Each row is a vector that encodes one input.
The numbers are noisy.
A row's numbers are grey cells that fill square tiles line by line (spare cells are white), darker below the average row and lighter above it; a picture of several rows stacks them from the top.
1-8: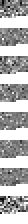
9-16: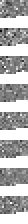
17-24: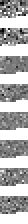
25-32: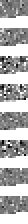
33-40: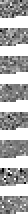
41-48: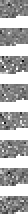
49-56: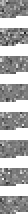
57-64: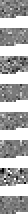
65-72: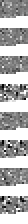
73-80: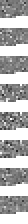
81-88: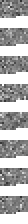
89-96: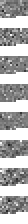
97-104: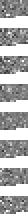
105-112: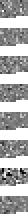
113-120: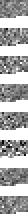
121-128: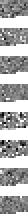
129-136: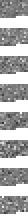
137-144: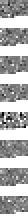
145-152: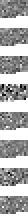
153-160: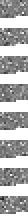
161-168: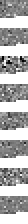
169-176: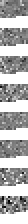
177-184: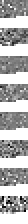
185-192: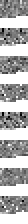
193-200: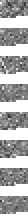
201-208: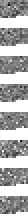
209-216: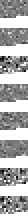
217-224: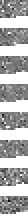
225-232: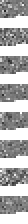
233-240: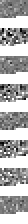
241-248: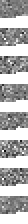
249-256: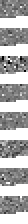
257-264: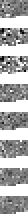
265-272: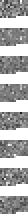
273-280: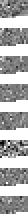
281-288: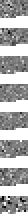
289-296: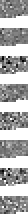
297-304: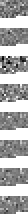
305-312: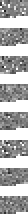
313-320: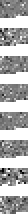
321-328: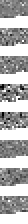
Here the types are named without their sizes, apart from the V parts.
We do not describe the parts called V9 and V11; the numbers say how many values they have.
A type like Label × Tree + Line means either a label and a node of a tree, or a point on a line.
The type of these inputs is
(Bool × Bool × Bool + V11) × Circle + V9.
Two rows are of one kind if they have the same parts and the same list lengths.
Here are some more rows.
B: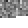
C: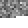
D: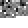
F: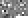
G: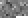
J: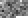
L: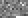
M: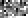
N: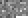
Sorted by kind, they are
B, C, F, G, L, N
D, M
J

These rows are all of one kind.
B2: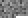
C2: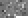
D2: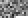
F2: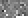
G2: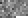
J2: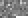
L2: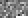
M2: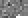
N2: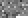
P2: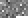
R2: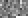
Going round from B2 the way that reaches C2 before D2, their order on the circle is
B2, C2, D2, J2, R2, P2, F2, M2, G2, L2, N2.
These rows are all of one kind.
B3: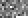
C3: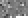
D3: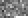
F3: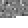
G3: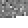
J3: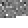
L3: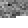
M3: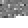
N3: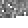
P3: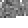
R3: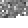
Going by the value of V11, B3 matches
C3, D3, J3 and P3.
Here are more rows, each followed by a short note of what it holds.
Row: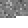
a point on a circle and three true/false values
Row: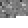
a point on a circle and three true/false values
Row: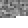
a point on a circle and three true/false values
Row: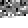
a value of V9
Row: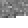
a point on a circle and a value of V11
